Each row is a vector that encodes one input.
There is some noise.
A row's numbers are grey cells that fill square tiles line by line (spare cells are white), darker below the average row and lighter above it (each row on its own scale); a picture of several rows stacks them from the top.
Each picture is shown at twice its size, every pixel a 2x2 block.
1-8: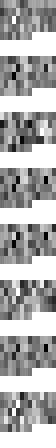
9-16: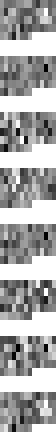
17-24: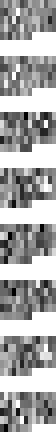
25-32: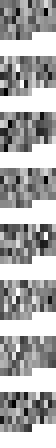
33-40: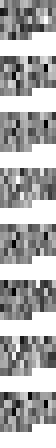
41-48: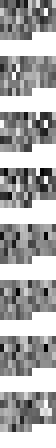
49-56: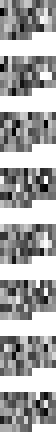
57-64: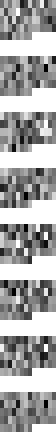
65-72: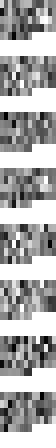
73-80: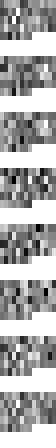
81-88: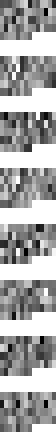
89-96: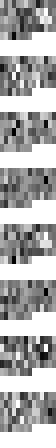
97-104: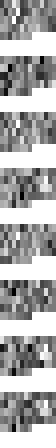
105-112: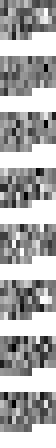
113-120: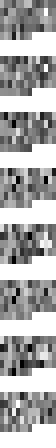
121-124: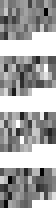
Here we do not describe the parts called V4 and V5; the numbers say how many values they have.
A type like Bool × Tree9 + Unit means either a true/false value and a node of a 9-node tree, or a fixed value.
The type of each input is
(Bool × Line3 × Line6 × V5 + Unit) × V4.
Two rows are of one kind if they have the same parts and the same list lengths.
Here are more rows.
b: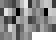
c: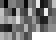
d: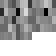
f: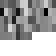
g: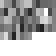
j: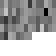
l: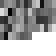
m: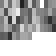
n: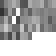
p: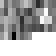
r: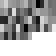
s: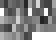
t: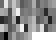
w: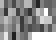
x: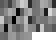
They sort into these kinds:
b, c, d, f, g, m, n, p, s, w, x
j, l, r, t

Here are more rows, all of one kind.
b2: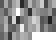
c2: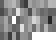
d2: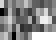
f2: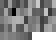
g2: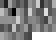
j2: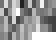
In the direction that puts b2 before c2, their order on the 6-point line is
f2, g2, j2, d2, b2, c2.
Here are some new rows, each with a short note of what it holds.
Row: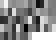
a value of V4
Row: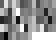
a value of V4
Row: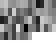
a value of V4
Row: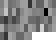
a value of V4
